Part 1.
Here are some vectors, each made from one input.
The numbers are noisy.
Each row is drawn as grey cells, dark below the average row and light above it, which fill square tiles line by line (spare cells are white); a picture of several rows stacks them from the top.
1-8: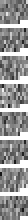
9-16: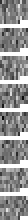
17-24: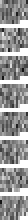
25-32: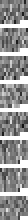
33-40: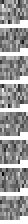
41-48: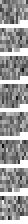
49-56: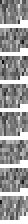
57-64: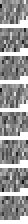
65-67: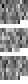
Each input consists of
a point on a 14-point line.
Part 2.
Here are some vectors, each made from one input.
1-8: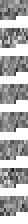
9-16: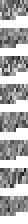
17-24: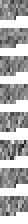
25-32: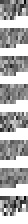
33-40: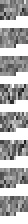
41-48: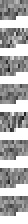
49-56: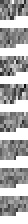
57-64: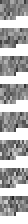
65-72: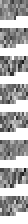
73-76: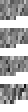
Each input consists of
a point on a 6-point line.
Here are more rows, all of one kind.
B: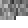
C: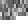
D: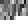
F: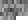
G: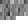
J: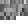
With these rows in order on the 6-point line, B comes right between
F and J.
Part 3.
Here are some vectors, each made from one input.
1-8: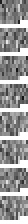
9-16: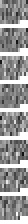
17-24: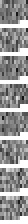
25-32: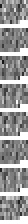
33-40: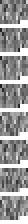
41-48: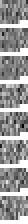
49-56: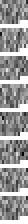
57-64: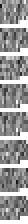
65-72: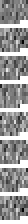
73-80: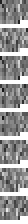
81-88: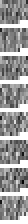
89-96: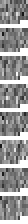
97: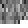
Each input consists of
a point on a 19-point line.
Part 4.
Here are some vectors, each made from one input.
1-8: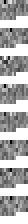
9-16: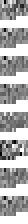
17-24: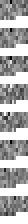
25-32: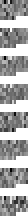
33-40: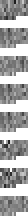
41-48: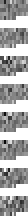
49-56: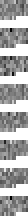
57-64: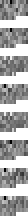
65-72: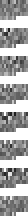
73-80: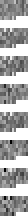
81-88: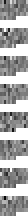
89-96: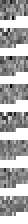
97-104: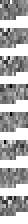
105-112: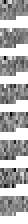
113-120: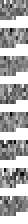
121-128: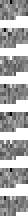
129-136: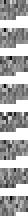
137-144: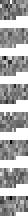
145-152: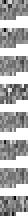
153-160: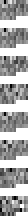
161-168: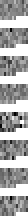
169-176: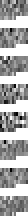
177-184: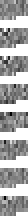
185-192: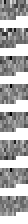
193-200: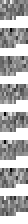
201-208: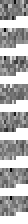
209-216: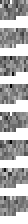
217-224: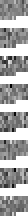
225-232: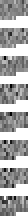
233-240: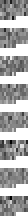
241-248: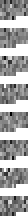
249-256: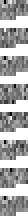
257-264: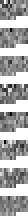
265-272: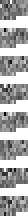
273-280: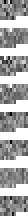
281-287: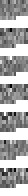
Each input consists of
either a fixed value, or four true/false values.
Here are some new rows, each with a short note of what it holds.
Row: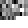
a fixed value
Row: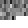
four true/false values
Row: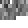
four true/false values
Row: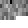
four true/false values
